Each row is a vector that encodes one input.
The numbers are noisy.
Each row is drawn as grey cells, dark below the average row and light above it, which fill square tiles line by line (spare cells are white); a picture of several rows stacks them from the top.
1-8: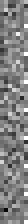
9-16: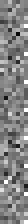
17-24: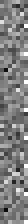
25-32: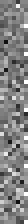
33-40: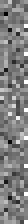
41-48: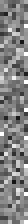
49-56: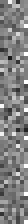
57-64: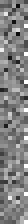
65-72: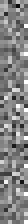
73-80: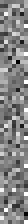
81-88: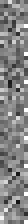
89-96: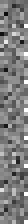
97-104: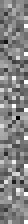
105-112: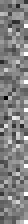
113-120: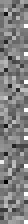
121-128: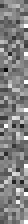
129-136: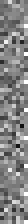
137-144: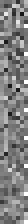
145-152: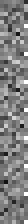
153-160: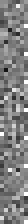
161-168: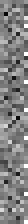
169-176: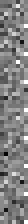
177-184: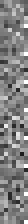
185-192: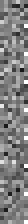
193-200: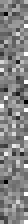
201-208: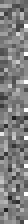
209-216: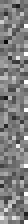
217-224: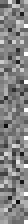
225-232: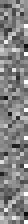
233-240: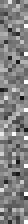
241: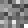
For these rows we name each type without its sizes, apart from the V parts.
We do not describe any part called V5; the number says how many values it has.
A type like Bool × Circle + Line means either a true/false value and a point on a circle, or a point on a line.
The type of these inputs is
(Bool × Bool × Bool + V5) × Line.
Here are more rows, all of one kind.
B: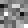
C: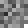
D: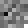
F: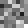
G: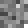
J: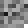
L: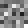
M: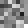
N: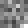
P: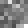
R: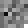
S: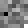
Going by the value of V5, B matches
C and L.
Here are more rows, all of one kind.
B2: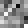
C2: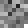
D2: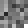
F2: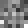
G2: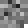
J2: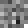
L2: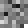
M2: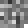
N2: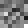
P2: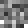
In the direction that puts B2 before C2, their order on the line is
B2, N2, C2, J2, F2, M2, P2, G2, L2, D2.
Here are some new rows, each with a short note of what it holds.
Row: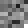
a point on a line and three true/false values
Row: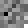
a point on a line and a value of V5
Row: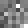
a point on a line and a value of V5
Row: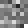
a point on a line and three true/false values
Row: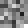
a point on a line and a value of V5
